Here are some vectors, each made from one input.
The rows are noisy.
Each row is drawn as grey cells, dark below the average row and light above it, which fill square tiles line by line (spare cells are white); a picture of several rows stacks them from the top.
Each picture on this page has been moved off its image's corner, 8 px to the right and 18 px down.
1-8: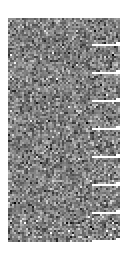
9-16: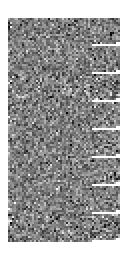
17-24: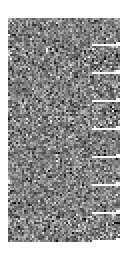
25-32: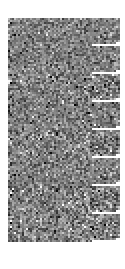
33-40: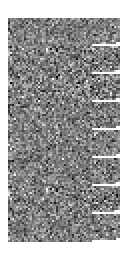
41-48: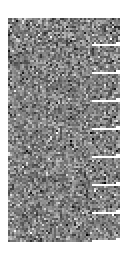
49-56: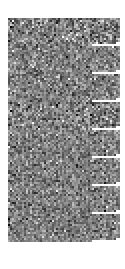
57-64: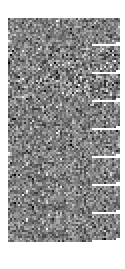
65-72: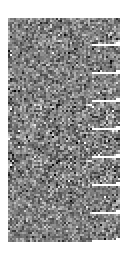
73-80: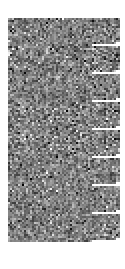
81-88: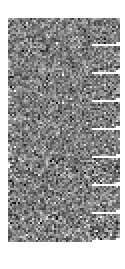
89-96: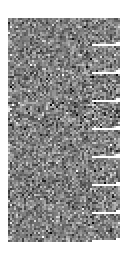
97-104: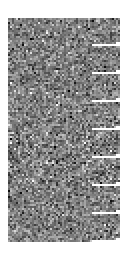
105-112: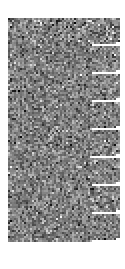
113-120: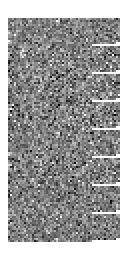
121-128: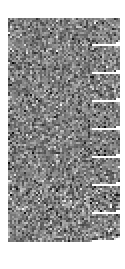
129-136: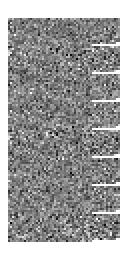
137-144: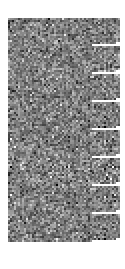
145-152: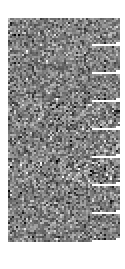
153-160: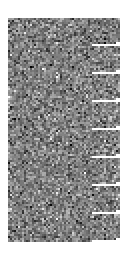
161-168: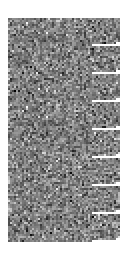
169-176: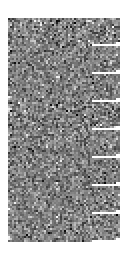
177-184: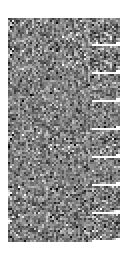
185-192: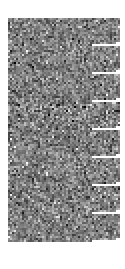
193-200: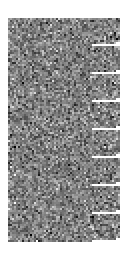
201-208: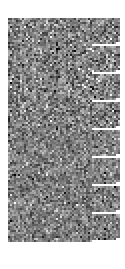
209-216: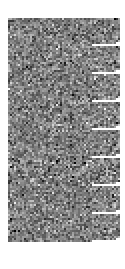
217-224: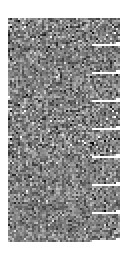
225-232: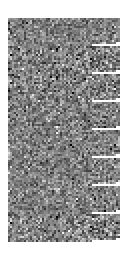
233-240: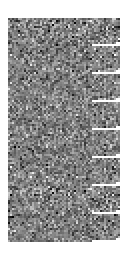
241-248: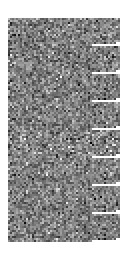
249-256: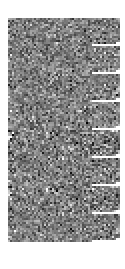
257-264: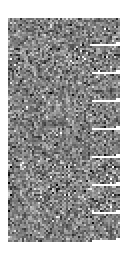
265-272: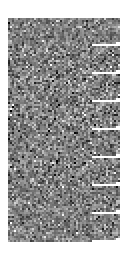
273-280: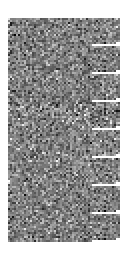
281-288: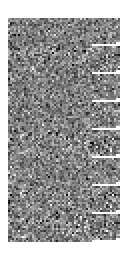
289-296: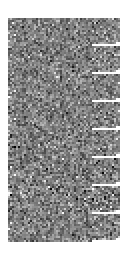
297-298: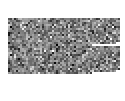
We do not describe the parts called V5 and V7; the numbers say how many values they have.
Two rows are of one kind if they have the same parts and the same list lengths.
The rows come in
3 kinds.
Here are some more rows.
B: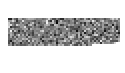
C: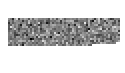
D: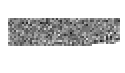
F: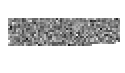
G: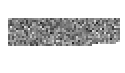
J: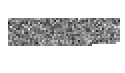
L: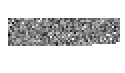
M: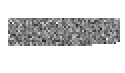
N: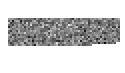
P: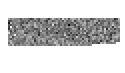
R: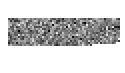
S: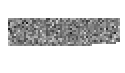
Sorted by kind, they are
B, L, R
C, D, F, G, J, P, S
M, N

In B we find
a value of V5 and a value of V7.
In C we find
a point on a 13-point line and a node of a 14-node tree.
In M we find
a point on a 13-point line.
